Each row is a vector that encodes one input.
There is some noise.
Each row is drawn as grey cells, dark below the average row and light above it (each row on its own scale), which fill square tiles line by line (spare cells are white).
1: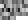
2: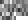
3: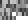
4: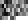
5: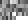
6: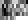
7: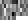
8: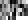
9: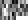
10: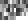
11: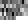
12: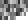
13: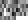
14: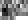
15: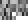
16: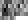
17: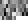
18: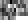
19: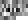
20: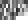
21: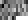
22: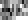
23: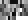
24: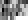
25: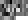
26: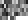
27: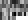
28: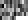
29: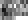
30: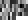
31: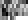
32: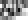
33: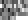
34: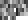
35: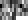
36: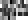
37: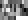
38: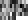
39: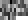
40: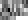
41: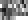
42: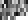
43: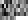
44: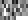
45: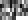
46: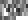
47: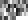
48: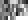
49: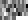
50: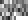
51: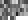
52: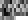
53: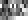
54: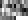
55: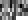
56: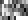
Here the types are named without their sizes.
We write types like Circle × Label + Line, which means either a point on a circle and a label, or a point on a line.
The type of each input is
Bool × Line × Line + Unit.
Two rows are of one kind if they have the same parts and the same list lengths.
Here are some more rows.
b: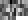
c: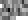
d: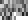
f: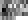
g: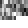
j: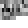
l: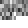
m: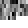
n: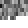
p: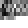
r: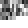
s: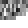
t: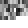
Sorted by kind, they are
b, c, f, j, m, n, p, r, s, t
d, g, l

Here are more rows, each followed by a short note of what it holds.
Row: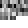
a fixed value
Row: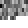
a point on each of two lines and a true/false value
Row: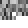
a fixed value
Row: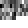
a point on each of two lines and a true/false value
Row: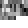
a fixed value
